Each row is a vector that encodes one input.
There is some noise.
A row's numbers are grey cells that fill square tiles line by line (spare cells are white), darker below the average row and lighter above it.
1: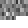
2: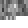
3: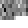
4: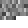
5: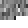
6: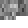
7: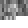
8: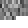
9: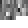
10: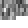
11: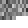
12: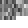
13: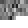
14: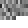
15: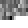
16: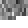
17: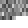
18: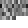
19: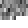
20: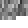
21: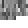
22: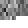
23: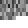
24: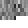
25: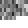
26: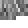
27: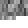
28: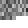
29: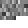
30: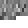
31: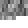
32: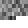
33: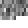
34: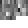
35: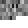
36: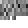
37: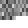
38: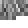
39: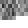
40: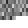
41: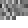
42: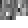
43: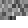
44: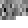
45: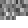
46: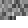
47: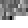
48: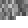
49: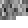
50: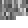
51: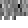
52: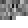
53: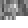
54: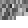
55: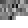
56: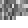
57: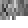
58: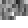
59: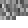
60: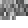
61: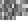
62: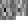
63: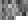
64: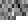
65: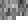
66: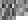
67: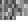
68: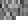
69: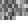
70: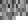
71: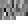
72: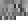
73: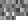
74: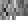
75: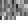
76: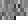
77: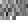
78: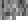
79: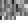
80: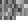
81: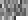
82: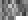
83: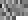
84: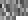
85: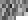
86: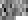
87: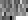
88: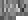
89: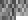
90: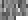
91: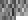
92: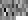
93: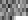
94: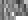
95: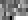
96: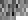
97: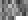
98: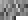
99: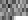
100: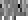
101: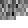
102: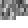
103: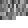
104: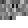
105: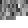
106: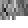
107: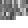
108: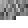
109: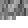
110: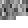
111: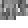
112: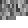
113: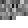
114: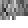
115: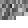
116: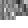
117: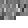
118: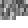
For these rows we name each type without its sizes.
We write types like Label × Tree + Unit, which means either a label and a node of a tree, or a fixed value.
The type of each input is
Label × (Line + Tree).
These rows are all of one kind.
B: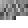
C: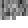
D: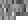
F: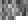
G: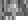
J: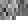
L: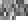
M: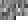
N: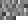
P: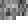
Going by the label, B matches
J and L.
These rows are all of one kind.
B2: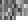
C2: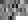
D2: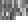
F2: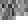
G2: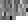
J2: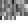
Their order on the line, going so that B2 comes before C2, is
G2, D2, F2, B2, C2, J2.
